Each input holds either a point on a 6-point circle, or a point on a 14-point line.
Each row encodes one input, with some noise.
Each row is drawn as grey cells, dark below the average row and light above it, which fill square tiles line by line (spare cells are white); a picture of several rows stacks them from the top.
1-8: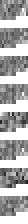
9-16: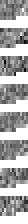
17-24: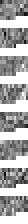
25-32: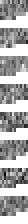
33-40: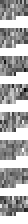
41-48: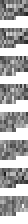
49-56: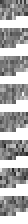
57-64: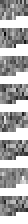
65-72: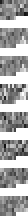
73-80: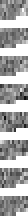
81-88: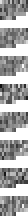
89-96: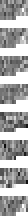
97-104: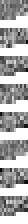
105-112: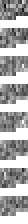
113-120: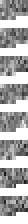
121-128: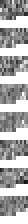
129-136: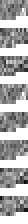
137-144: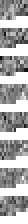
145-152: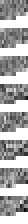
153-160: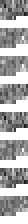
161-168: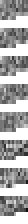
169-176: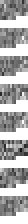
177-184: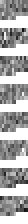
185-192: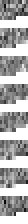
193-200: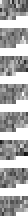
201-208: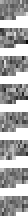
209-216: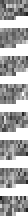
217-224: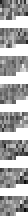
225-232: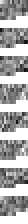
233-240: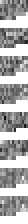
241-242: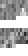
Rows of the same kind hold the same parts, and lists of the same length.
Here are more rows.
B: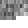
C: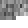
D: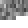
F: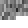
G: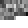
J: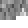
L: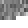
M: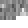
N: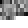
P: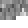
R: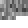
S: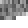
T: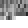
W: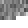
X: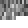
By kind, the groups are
B, C, D, F, J, L, M, P, R, S, W
G, N, T, X

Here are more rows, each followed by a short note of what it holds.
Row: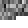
a point on a 6-point circle
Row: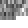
a point on a 14-point line
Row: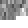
a point on a 14-point line
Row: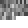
a point on a 6-point circle
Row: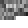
a point on a 6-point circle
